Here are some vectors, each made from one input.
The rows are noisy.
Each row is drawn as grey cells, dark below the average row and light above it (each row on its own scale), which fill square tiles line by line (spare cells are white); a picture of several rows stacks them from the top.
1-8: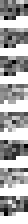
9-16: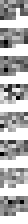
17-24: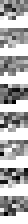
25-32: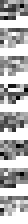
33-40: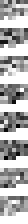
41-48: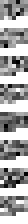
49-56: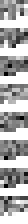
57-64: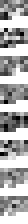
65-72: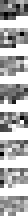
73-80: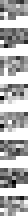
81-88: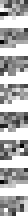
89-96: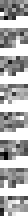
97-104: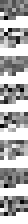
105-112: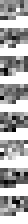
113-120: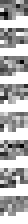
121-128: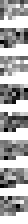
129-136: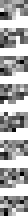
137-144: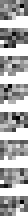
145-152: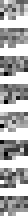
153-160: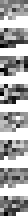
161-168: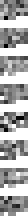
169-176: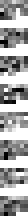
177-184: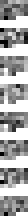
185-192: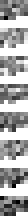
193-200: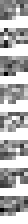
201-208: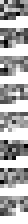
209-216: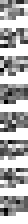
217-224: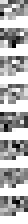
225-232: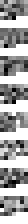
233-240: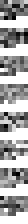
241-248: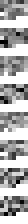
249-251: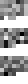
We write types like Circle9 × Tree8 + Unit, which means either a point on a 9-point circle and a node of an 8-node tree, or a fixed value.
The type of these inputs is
Bool × Bool × Bool × Bool × Circle8 × Circle8 + Unit.
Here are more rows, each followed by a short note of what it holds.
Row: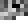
a fixed value
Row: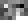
a point on each of two 8-point circles and four true/false values
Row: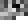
a fixed value
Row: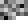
a point on each of two 8-point circles and four true/false values
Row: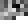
a fixed value
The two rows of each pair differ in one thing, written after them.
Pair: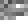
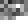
one of the four true/false values
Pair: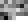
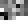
one of the four true/false values
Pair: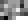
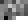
one of the four true/false values
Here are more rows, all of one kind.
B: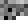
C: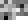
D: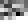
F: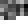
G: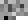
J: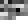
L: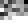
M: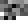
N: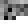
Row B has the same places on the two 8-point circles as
G and N.
